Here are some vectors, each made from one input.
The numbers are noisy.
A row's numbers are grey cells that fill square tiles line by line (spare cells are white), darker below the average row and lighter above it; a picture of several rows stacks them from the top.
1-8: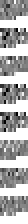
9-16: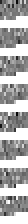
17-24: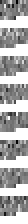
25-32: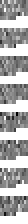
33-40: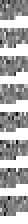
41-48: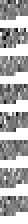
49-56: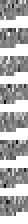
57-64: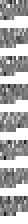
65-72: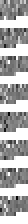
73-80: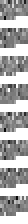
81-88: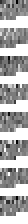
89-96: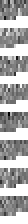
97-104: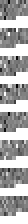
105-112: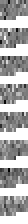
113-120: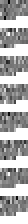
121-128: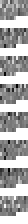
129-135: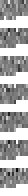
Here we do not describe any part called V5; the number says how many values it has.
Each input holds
a list of up to two items, each a true/false value and a value of V5.
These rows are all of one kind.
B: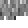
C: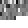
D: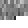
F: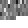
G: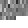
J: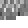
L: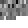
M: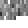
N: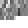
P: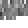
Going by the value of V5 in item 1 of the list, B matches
M and P.
